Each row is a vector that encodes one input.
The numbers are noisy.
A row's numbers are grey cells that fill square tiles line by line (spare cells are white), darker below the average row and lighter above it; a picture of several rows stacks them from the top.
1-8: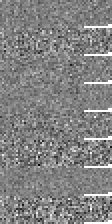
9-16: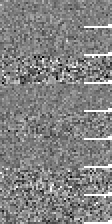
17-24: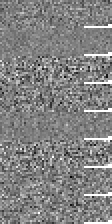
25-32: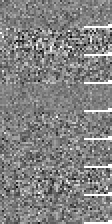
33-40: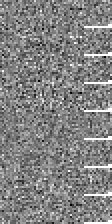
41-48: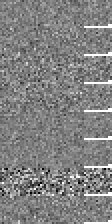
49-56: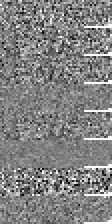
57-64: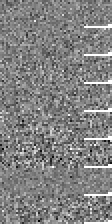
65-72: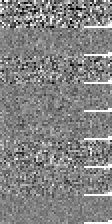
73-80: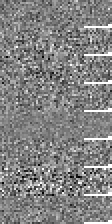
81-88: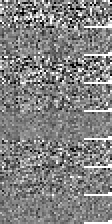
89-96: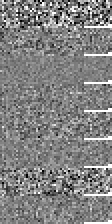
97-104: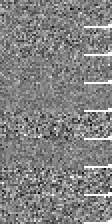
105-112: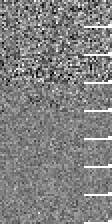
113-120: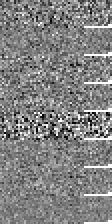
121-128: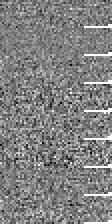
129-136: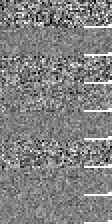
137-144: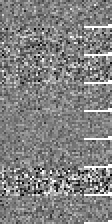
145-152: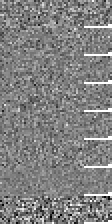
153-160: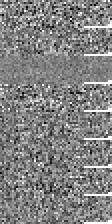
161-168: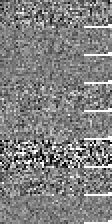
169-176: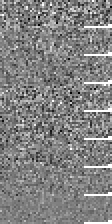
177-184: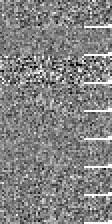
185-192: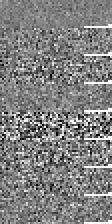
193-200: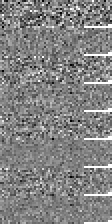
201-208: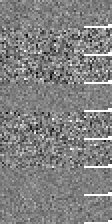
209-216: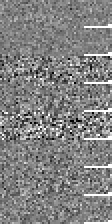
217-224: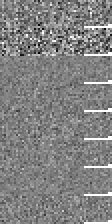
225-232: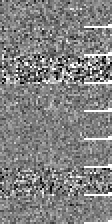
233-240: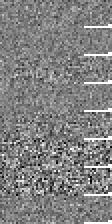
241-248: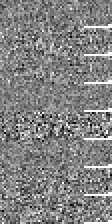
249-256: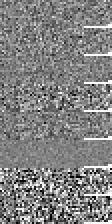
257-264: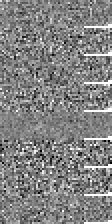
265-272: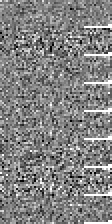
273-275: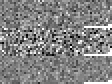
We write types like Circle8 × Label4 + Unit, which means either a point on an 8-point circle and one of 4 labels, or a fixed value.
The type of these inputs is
Bool × (Tree16 + Unit) + Tree19.
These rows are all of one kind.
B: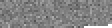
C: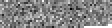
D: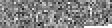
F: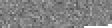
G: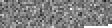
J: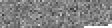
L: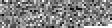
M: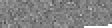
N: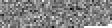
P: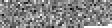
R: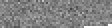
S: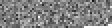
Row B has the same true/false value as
C, P and S.
